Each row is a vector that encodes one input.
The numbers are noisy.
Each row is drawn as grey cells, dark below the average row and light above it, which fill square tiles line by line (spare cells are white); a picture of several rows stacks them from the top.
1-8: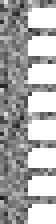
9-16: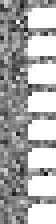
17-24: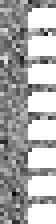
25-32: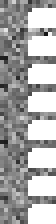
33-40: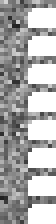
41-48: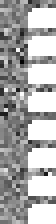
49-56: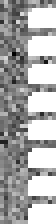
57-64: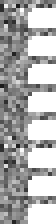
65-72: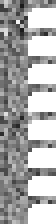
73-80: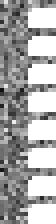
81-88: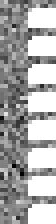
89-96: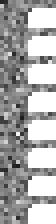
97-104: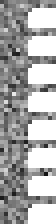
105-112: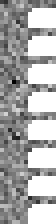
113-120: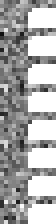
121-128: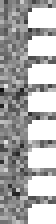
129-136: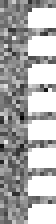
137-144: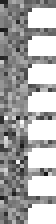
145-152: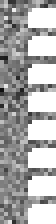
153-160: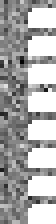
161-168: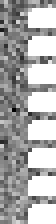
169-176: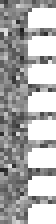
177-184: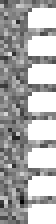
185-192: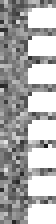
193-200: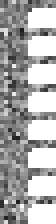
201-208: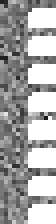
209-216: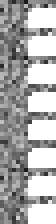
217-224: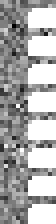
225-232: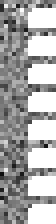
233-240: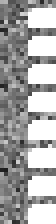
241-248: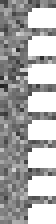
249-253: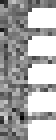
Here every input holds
either a fixed value, or a node of a 17-node tree, or four true/false values.
